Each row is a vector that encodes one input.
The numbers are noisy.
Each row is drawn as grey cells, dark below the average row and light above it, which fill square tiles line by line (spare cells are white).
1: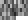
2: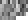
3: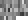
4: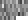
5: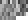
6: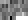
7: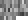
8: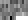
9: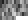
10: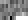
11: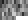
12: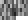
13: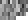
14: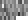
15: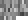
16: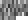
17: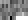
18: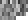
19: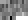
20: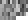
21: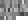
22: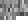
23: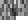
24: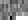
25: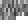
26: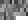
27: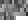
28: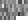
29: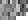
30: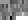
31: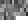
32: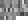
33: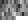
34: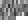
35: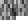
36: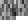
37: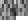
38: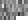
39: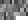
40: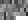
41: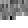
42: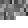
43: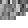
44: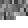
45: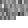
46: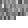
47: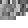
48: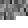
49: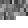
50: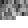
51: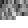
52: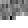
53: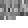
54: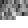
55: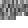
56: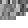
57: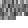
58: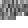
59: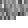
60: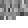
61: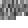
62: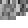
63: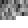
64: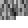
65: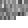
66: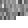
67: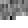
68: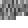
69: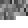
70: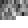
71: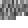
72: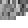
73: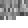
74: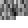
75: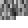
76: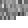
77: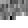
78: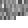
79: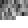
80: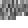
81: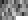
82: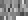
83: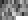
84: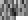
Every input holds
a point on an 8-point line.
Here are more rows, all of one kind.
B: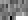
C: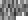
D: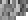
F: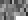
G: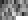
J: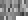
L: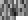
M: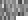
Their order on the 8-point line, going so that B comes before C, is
D, M, J, G, F, B, C, L.
